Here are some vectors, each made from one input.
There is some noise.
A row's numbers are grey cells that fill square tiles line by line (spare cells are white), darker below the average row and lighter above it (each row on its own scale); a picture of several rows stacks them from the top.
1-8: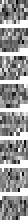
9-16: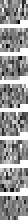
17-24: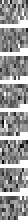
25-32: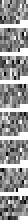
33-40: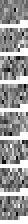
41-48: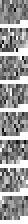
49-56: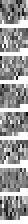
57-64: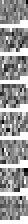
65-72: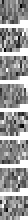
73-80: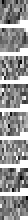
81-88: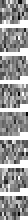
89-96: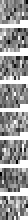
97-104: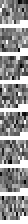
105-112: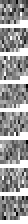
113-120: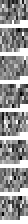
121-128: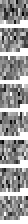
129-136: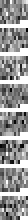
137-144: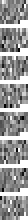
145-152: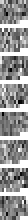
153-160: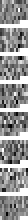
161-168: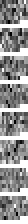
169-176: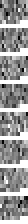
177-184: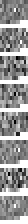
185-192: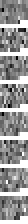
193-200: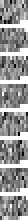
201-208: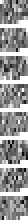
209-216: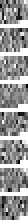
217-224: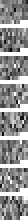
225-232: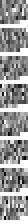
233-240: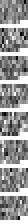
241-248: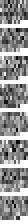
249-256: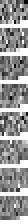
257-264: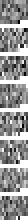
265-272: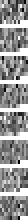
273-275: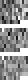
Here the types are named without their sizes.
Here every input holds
either a point on a circle and four labels, or a fixed value.
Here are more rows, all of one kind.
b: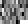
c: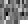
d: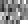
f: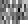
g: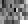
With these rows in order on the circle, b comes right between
c and f.
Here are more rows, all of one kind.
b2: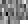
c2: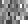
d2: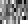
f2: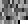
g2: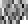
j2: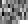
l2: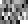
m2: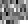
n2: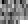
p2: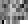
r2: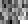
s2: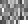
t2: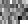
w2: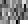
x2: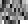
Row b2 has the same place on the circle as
d2, f2, l2 and p2.
